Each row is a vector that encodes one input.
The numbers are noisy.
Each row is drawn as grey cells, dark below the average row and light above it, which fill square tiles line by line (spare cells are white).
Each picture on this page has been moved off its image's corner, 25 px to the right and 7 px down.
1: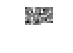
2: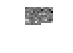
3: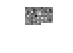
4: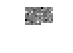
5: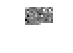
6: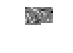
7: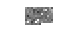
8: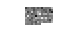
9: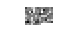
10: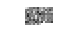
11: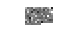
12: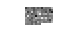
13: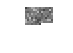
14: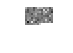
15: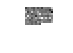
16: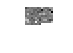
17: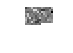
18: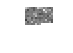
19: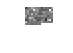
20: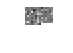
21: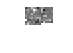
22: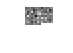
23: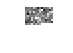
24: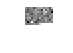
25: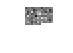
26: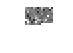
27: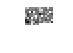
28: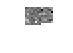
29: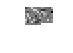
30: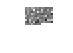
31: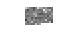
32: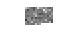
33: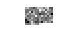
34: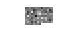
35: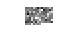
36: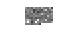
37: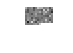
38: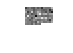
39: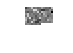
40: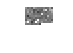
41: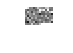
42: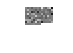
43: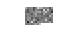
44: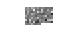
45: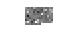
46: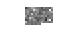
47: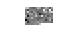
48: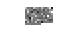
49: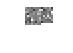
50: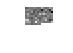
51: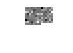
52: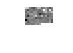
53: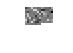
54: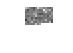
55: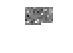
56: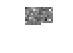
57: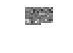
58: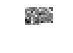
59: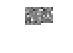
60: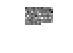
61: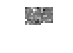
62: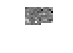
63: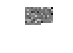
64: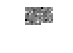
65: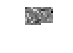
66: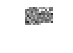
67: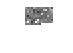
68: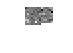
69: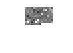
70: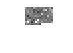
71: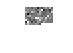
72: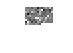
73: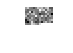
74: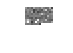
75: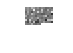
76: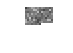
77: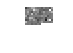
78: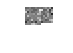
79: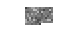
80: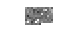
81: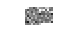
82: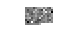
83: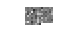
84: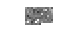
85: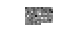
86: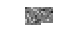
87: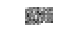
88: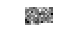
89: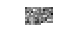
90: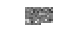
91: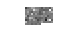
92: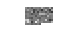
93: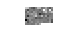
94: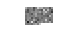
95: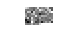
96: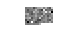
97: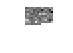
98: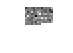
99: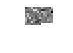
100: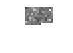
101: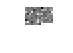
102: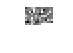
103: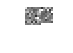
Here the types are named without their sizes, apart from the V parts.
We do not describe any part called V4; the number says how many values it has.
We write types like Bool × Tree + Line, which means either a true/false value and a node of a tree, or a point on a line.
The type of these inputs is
(Label + Line) × V4.
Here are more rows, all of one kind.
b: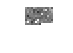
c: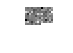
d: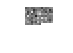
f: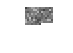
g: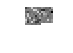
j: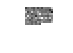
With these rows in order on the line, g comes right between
d and j.
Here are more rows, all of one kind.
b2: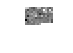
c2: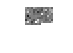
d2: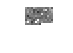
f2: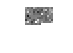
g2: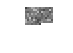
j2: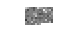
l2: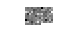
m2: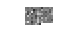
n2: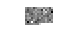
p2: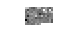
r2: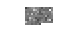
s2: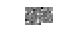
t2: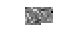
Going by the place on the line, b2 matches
d2, p2, r2 and s2.
